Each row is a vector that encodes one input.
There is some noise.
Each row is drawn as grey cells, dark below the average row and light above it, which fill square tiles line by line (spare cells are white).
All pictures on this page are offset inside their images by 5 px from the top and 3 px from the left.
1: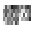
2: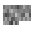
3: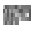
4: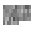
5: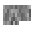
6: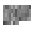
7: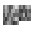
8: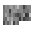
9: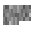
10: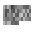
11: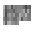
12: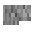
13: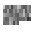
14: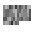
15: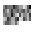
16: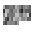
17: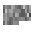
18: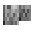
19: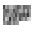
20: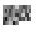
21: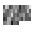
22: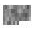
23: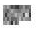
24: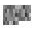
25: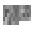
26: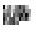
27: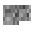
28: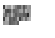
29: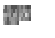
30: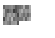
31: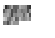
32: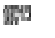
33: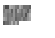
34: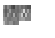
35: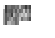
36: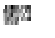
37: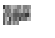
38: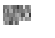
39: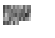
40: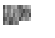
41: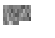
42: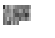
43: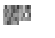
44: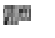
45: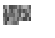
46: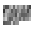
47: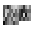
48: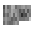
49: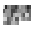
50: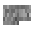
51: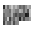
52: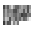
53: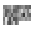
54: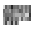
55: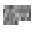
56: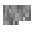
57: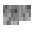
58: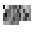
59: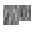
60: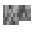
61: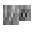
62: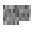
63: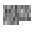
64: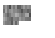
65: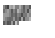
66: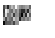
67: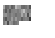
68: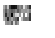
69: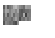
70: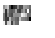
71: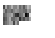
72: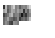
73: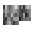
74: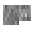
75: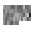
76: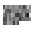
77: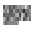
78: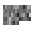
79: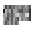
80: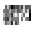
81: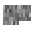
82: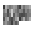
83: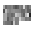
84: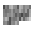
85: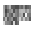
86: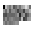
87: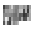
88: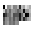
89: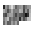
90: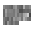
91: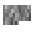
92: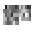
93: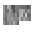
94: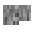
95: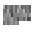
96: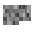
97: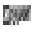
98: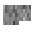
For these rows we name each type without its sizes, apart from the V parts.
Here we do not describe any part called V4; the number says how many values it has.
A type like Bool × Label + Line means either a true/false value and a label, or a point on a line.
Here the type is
List(Bool × V4).
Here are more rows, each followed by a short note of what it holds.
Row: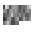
a list of one item
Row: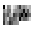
a list of one item
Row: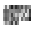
a list of one item
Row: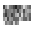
the empty list
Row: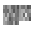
a list of two items
